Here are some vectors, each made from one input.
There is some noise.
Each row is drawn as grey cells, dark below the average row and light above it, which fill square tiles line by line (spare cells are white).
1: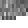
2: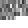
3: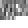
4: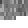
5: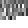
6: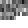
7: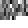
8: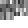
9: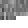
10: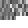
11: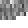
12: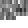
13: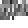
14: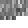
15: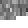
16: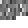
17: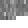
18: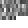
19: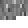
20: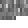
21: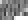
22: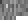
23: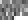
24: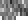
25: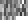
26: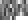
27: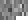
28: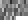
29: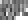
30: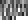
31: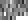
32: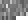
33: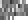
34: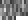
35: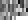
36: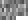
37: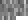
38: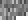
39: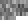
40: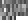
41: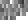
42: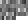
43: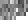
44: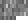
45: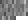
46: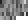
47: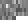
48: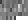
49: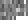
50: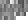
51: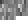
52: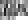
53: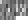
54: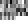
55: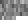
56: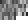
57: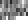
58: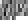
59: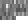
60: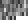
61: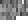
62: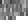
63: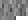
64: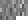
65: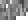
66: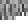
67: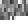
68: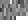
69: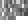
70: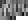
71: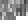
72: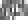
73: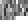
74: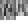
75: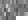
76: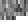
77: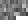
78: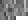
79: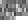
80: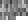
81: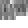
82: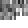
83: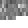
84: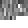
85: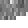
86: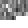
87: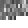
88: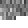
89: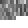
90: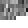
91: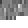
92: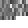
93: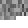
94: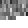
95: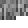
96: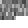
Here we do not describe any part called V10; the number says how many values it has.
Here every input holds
either one of 6 labels, or a true/false value and a value of V10.
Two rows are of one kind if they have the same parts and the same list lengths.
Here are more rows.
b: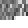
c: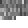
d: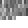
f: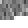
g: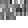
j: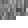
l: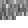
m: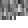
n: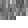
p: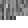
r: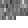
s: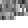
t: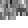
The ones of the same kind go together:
b, f, s
c, d, g, j, l, m, n, p, r, t

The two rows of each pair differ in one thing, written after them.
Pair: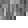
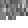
the true/false value
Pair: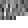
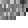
the value of V10
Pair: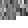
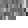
the value of V10
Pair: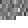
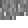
the value of V10
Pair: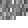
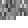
the true/false value
